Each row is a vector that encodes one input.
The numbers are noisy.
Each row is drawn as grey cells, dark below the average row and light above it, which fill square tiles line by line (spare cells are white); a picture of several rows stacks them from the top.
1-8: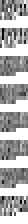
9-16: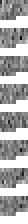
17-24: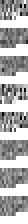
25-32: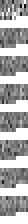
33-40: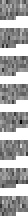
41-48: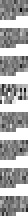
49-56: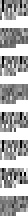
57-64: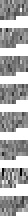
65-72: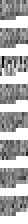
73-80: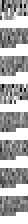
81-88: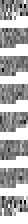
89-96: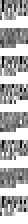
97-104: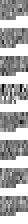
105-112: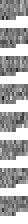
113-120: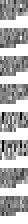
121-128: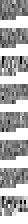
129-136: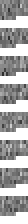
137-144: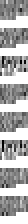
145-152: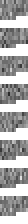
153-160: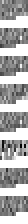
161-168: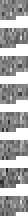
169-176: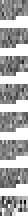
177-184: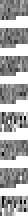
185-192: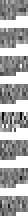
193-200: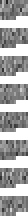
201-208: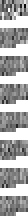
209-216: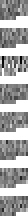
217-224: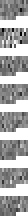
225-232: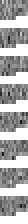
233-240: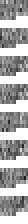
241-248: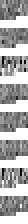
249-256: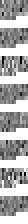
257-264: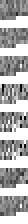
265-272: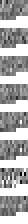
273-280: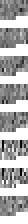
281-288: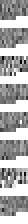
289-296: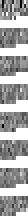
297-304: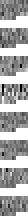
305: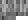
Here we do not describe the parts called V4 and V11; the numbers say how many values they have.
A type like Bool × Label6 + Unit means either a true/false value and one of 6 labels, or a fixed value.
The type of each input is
(Bool × V4 + Label12) × V11 + Circle9.
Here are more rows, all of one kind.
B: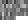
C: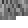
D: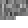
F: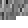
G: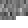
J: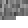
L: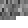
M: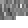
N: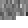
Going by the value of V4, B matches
D, M and N.
